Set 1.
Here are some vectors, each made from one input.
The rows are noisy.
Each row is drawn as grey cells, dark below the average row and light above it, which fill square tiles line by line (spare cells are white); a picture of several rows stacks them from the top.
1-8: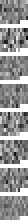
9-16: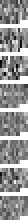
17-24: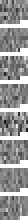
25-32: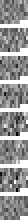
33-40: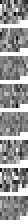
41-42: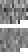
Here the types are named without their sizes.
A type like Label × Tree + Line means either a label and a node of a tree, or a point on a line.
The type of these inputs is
Bool × Bool × Bool.
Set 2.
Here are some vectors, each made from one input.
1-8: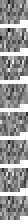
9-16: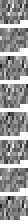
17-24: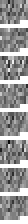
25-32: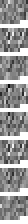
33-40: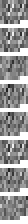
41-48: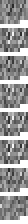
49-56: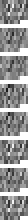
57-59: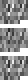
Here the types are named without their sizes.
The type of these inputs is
Line.
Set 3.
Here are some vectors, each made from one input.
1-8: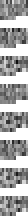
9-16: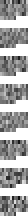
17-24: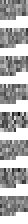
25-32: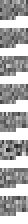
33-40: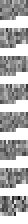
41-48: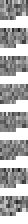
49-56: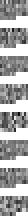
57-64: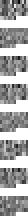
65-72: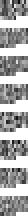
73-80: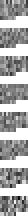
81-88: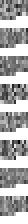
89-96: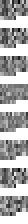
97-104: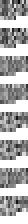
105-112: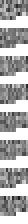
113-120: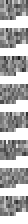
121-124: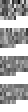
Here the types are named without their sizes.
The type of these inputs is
Line.
